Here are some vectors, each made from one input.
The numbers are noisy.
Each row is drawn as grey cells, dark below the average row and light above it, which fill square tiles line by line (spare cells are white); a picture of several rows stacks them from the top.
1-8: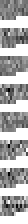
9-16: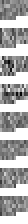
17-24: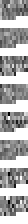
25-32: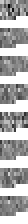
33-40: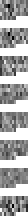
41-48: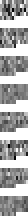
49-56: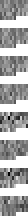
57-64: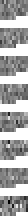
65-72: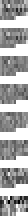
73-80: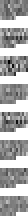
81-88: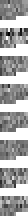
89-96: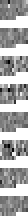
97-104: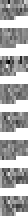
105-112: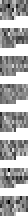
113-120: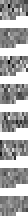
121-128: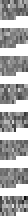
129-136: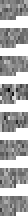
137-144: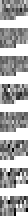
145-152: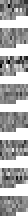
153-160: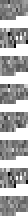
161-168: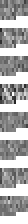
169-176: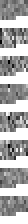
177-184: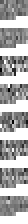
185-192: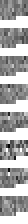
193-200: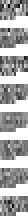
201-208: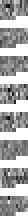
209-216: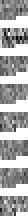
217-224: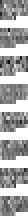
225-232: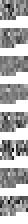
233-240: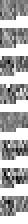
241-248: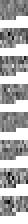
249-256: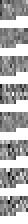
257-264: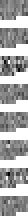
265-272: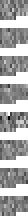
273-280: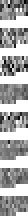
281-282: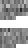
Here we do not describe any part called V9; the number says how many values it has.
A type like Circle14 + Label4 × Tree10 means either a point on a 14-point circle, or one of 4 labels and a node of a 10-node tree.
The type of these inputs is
(Circle5 + Tree8) × (Circle6 + Line5) + Tree7 × V9.
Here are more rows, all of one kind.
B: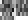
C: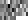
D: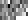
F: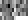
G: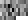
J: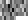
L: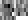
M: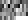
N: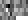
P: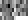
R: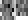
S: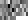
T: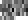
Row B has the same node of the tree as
J and N.
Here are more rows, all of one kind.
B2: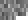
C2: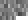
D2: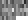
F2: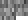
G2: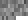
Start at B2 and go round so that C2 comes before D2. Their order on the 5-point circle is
B2, G2, F2, C2, D2.
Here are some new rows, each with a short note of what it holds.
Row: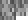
a point on a 5-point circle and a point on a 6-point circle
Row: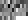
a node of a 7-node tree and a value of V9
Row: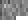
a point on a 6-point circle and a node of an 8-node tree
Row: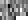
a node of a 7-node tree and a value of V9
